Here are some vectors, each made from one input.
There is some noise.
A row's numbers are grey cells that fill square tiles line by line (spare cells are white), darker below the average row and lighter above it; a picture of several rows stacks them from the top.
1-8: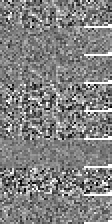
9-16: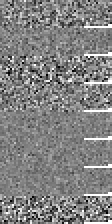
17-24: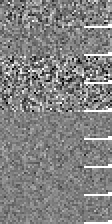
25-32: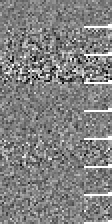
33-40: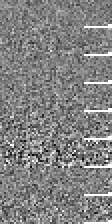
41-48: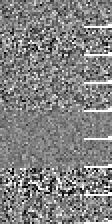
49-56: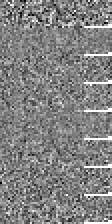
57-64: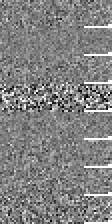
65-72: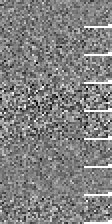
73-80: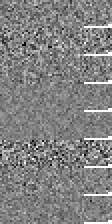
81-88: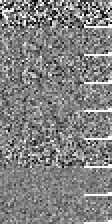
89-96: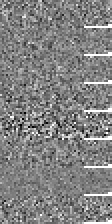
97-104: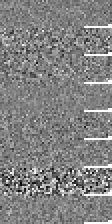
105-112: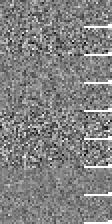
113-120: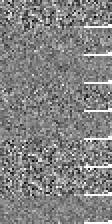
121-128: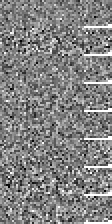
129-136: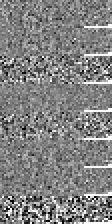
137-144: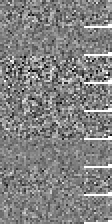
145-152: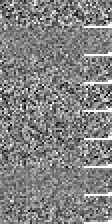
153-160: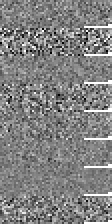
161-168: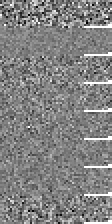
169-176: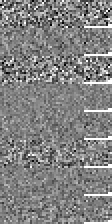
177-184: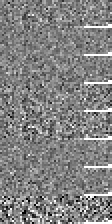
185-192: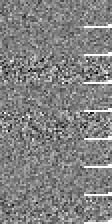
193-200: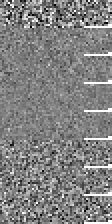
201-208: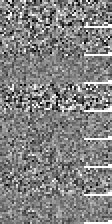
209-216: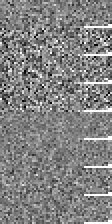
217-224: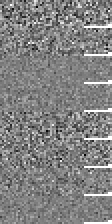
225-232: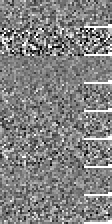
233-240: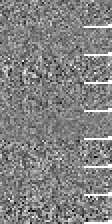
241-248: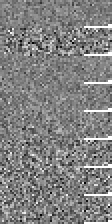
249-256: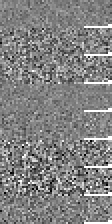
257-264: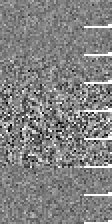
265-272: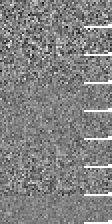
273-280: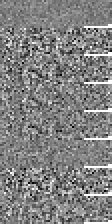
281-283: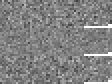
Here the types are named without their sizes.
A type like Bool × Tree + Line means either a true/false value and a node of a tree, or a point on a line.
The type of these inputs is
(Line + Tree) × Tree.
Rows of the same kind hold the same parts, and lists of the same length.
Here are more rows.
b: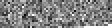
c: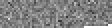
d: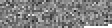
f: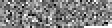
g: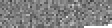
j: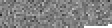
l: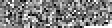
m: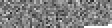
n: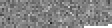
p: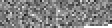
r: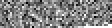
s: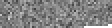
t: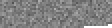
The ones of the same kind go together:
b, d, g, j, m, n
c, f, l, p, r, s, t

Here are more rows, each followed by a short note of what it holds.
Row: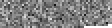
a point on a line and a node of a tree
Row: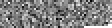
a node of each of two trees
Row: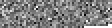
a point on a line and a node of a tree
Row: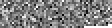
a point on a line and a node of a tree
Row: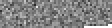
a point on a line and a node of a tree
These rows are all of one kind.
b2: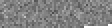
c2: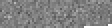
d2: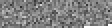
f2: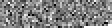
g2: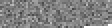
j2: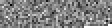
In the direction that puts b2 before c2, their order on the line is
j2, b2, f2, c2, g2, d2.
